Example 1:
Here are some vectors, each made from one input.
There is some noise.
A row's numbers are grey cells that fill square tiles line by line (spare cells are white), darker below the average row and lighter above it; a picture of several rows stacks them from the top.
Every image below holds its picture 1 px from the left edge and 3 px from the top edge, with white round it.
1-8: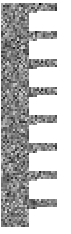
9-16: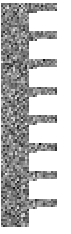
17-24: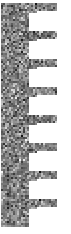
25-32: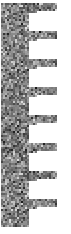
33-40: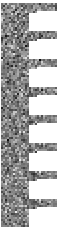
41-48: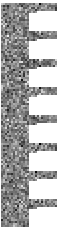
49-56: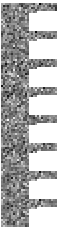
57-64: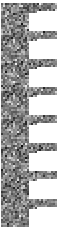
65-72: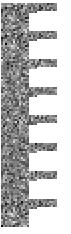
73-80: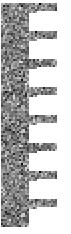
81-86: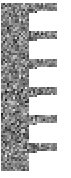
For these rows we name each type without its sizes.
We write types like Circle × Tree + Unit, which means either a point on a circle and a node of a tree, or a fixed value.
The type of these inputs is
Line.
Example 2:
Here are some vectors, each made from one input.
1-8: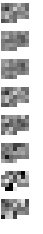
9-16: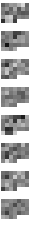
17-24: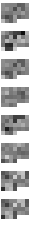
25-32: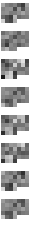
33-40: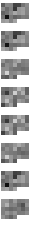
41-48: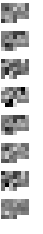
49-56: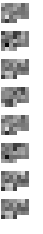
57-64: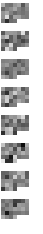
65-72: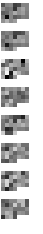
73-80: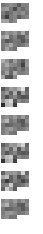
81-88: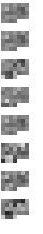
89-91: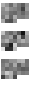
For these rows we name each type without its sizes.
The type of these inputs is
Line.
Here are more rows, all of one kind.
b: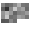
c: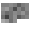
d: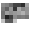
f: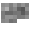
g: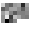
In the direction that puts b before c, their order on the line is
b, g, f, c, d.
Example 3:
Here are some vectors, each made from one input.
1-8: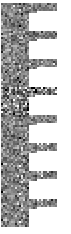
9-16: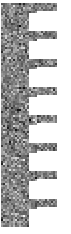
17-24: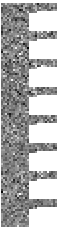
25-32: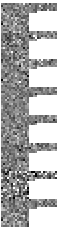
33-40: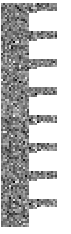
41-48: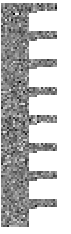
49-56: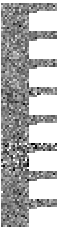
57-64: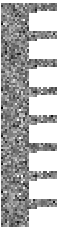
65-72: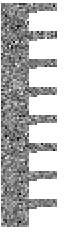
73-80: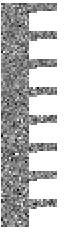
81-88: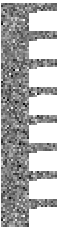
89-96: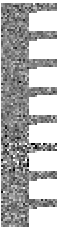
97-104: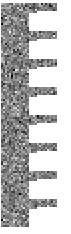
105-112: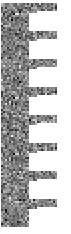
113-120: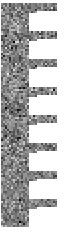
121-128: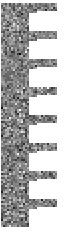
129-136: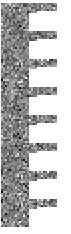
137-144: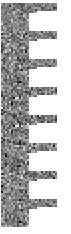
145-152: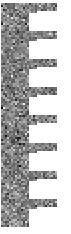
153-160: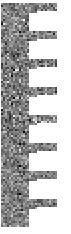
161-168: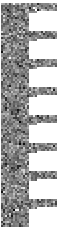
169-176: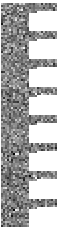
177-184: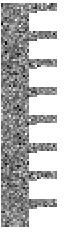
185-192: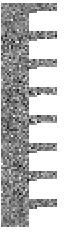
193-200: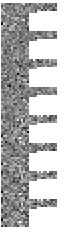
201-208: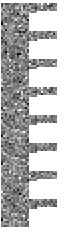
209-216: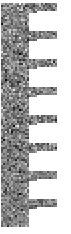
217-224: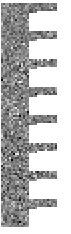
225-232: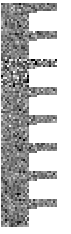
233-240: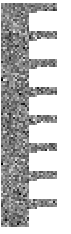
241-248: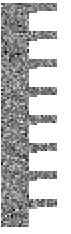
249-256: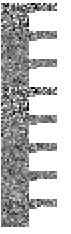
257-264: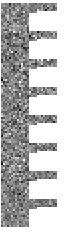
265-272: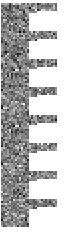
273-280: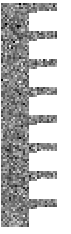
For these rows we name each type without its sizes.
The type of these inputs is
Tree + Unit.
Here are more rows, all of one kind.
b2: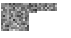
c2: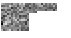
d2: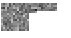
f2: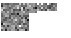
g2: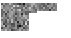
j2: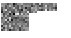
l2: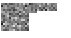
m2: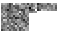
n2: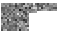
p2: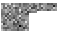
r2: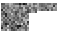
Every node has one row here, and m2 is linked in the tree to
n2.
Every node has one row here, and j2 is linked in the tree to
n2.
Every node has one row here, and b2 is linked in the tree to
d2 and l2.
